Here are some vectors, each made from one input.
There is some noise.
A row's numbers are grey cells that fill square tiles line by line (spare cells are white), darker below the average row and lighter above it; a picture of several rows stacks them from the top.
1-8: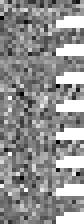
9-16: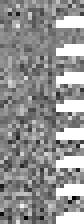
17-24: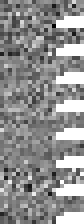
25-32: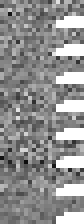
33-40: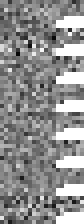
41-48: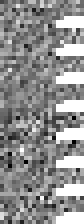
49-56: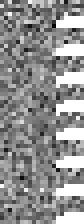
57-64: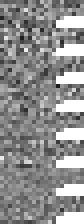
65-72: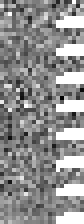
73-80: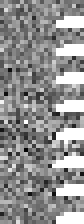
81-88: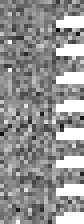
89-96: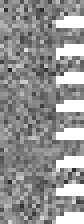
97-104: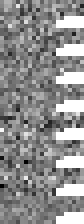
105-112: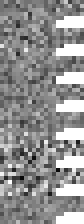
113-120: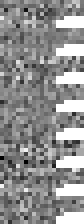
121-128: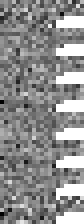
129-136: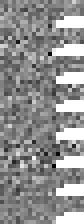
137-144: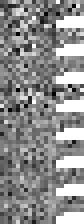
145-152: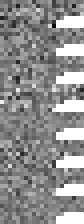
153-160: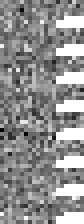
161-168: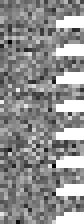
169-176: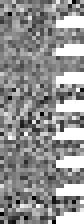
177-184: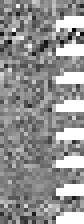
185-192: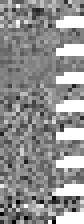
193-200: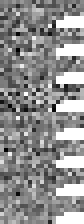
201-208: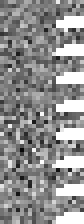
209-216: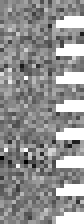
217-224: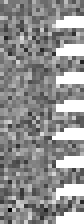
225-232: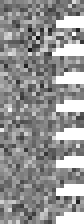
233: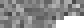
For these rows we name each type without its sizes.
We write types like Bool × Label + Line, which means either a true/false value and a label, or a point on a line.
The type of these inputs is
Bool × (Tree + Unit).
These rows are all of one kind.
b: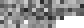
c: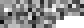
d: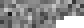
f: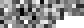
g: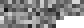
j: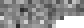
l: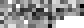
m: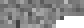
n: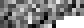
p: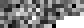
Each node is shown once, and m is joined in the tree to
f and g.
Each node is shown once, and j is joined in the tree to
l.
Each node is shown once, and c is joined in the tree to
b and l.
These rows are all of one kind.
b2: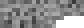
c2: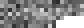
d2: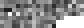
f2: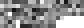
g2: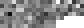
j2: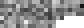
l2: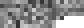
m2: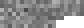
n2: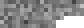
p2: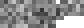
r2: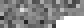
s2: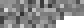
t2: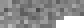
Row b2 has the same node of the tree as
m2 and t2.
